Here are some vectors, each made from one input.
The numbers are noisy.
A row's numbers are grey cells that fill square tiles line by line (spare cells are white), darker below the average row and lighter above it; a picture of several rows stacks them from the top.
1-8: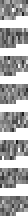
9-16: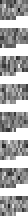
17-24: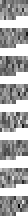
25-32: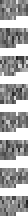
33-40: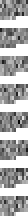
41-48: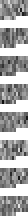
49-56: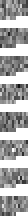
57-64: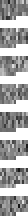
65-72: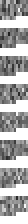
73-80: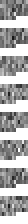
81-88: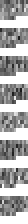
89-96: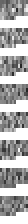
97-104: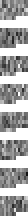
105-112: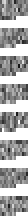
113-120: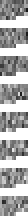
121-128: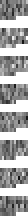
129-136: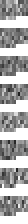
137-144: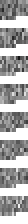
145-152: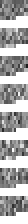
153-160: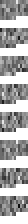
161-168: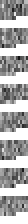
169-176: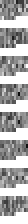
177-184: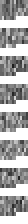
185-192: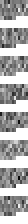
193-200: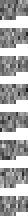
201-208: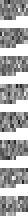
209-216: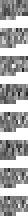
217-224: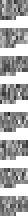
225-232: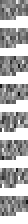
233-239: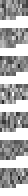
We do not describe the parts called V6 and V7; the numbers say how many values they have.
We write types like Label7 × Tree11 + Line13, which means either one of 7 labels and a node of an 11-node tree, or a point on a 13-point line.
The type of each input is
(Bool × V6 + Tree11 × V7) × Label10.
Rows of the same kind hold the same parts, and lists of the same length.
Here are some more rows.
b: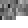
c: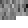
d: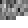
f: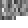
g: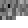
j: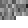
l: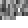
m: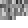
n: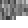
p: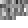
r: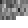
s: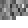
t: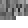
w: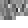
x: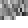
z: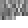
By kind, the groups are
b, c, d, f, g, j, n, r, s, t
l, m, p, w, x, z

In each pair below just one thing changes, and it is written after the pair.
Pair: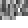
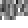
the true/false value
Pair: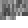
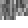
the true/false value
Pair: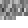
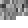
the label
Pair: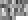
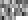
the true/false value
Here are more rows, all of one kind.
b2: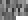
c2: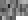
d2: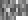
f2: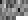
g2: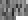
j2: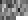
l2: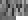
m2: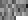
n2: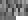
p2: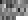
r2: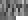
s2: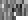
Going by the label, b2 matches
g2, l2, n2 and r2.
